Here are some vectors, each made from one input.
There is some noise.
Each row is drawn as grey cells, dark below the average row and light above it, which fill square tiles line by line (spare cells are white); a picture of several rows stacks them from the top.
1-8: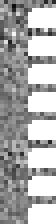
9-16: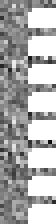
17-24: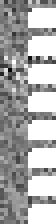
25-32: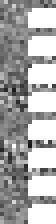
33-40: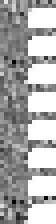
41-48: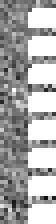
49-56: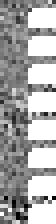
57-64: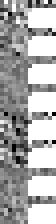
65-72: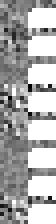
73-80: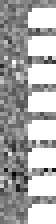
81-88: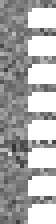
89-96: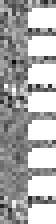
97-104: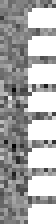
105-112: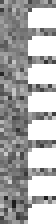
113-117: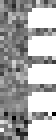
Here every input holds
a node of a 7-node tree and a node of an 8-node tree, together with either a fixed value, or a node of an 8-node tree.
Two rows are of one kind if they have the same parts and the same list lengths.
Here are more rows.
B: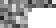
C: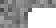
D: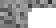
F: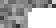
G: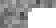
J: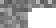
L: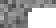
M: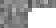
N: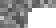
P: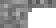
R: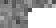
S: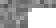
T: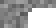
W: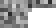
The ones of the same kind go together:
B, F, J, S
C, D, G, L, M, N, P, R, T, W

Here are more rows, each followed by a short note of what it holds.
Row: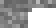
a node of a 7-node tree and a node of an 8-node tree
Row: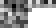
a node of a 7-node tree and a node of an 8-node tree
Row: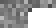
a node of a 7-node tree and a node of each of two 8-node trees
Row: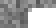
a node of a 7-node tree and a node of each of two 8-node trees
